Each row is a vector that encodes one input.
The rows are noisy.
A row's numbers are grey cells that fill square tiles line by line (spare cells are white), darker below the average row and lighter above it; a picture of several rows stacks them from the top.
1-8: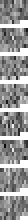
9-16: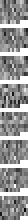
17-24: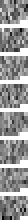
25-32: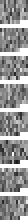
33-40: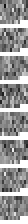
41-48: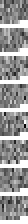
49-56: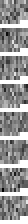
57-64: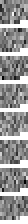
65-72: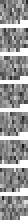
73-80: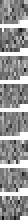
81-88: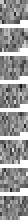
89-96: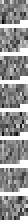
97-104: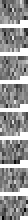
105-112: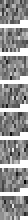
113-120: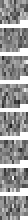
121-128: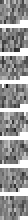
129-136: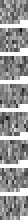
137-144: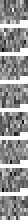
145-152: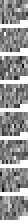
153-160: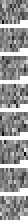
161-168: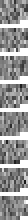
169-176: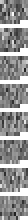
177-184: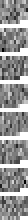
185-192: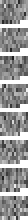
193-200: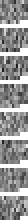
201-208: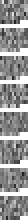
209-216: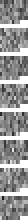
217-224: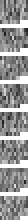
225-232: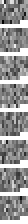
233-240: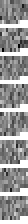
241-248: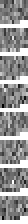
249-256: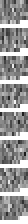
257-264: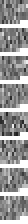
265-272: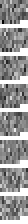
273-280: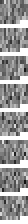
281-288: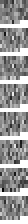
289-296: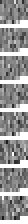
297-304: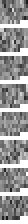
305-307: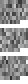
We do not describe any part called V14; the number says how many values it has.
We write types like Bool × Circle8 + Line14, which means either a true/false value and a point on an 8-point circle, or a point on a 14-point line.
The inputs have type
Bool × Bool × Bool × Bool + Label10 × (Tree11 + V14).
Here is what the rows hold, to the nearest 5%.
About 45% of them hold one of 10 labels, together with either a node of an 11-node tree, or a value of V14. The rest hold four true/false values.
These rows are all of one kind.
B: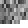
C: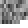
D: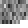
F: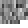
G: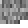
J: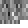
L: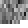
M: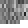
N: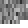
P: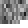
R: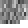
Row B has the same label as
C, D, L and P.
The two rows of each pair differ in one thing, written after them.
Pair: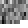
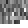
the label
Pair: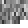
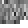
the value of V14
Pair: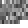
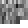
the label
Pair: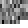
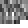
the label
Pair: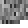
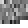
the value of V14
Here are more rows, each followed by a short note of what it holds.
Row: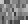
one of 10 labels and a value of V14
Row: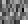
one of 10 labels and a value of V14
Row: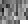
one of 10 labels and a node of an 11-node tree
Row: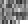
one of 10 labels and a node of an 11-node tree
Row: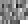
one of 10 labels and a node of an 11-node tree
